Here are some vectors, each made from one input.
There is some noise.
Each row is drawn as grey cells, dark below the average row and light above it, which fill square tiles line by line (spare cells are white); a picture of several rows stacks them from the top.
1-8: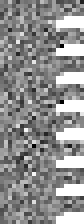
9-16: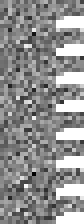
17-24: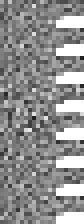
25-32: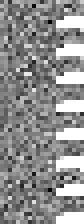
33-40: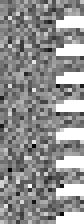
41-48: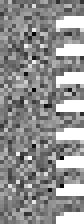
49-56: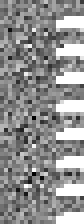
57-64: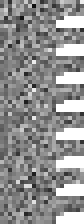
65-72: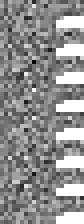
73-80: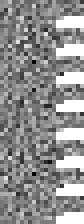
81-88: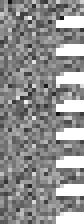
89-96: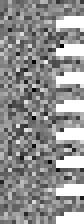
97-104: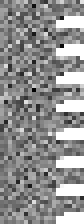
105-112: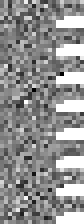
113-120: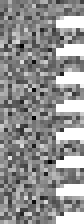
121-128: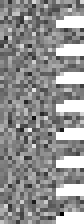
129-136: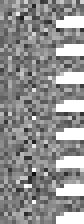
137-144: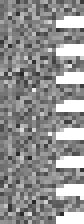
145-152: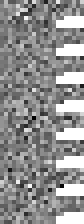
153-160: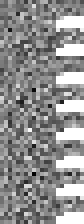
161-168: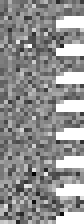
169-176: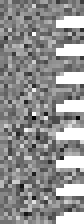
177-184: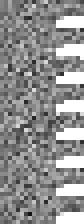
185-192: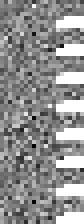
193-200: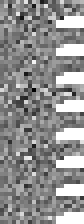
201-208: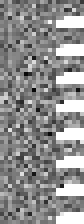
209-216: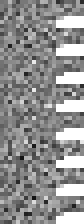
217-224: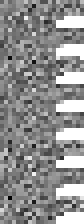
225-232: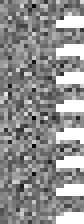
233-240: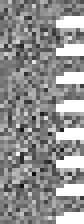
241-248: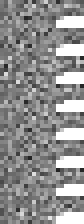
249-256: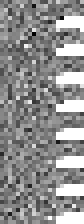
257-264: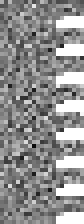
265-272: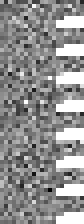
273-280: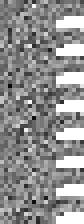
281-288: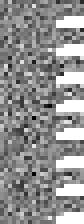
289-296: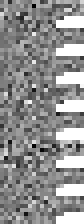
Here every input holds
either a point on each of two 9-point lines, or a node of each of two 7-node trees.
